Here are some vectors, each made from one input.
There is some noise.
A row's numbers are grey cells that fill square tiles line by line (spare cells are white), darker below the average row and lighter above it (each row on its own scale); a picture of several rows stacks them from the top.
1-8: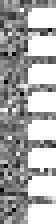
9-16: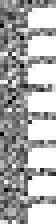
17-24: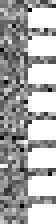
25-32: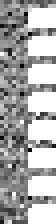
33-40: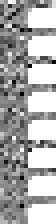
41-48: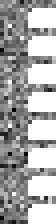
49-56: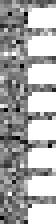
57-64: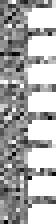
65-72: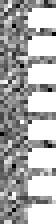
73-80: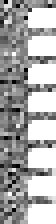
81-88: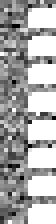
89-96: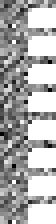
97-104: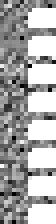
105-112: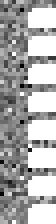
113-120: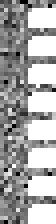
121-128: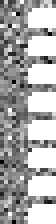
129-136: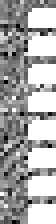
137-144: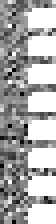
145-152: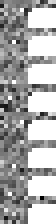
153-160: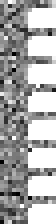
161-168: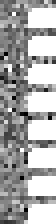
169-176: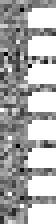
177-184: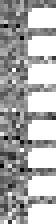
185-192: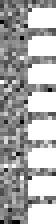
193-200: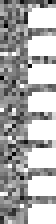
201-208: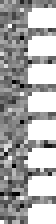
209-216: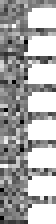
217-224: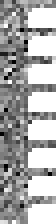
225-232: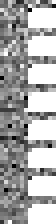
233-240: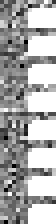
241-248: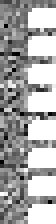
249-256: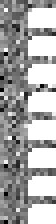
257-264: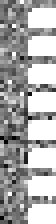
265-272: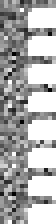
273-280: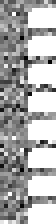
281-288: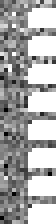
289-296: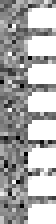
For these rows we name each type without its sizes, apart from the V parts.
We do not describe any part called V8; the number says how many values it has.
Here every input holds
a value of V8, together with either a point on a line, or a node of a tree.
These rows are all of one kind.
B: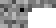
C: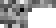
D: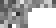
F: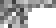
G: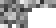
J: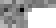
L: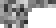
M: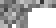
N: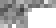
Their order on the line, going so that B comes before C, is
J, B, C, L, G, M, N, D, F.
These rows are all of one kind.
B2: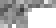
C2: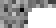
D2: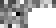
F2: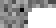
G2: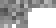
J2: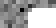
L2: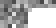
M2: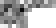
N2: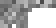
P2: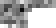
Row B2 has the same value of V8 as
M2 and P2.
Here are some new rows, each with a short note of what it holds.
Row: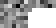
a node of a tree and a value of V8
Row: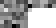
a node of a tree and a value of V8
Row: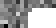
a node of a tree and a value of V8
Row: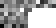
a node of a tree and a value of V8
